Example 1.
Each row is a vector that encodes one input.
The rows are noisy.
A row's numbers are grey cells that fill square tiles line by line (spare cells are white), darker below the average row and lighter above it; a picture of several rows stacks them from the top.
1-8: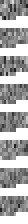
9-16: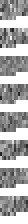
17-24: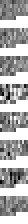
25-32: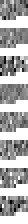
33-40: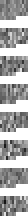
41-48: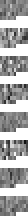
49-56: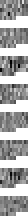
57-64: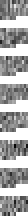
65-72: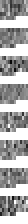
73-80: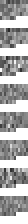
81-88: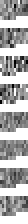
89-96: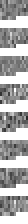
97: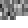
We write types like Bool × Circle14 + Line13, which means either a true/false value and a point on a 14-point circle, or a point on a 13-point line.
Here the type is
Bool × Bool × Bool + Line3 × Line4.
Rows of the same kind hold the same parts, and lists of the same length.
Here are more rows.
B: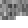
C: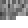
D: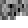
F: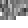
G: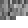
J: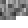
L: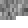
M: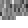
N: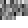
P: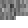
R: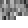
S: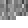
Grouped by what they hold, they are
B, D, F, L, N
C, G, J, M, P, R, S

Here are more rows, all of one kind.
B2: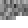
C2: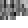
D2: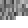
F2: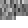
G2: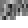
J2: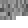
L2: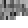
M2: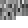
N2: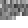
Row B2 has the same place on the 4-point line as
D2, J2 and N2.
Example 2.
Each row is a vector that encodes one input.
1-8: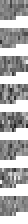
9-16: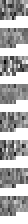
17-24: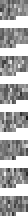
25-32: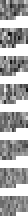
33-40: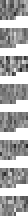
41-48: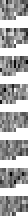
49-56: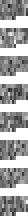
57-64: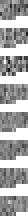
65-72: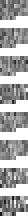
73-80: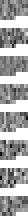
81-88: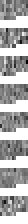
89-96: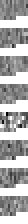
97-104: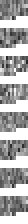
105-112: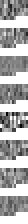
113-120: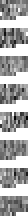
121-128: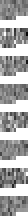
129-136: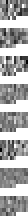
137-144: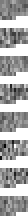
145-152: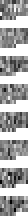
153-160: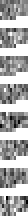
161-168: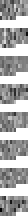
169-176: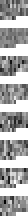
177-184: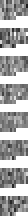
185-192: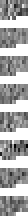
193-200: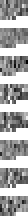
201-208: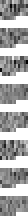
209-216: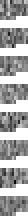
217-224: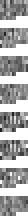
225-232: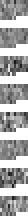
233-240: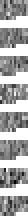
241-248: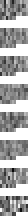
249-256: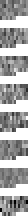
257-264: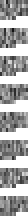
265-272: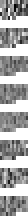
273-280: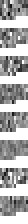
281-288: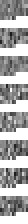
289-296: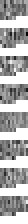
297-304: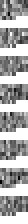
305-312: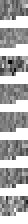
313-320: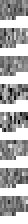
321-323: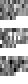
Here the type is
Line3 × Line4 + Line14.
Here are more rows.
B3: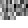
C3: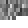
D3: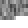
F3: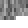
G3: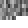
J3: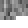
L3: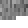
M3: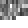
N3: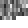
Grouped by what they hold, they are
B3, D3, F3, J3, L3
C3, G3, M3, N3

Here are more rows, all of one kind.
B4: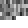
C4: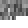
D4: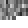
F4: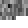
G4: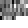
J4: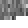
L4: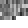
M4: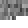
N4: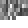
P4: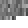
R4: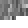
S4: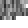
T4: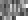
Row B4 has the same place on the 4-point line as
L4 and M4.
